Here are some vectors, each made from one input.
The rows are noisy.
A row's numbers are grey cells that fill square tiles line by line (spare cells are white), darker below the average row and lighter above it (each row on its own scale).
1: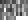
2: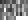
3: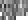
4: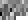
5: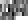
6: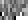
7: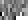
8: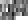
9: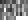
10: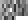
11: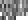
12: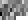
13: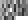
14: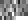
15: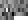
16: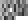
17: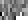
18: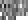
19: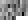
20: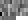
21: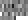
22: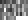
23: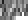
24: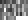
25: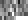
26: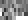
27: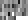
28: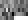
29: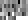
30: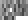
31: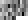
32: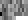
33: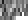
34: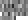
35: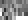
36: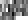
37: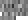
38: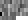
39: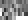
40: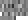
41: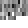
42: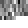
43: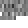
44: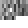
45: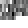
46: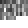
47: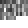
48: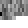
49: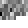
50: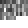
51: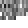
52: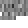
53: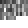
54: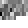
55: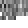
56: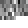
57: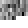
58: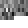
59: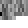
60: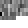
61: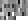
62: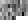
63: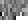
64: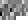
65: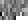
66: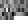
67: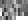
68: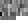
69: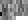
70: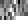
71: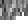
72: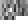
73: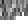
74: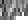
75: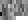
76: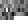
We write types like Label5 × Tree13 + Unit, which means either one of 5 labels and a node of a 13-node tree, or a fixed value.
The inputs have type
Bool × Tree7 + Unit.
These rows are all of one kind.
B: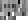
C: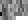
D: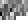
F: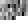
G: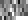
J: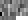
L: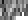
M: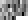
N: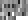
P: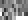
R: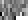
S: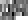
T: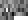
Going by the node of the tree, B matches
G and N.
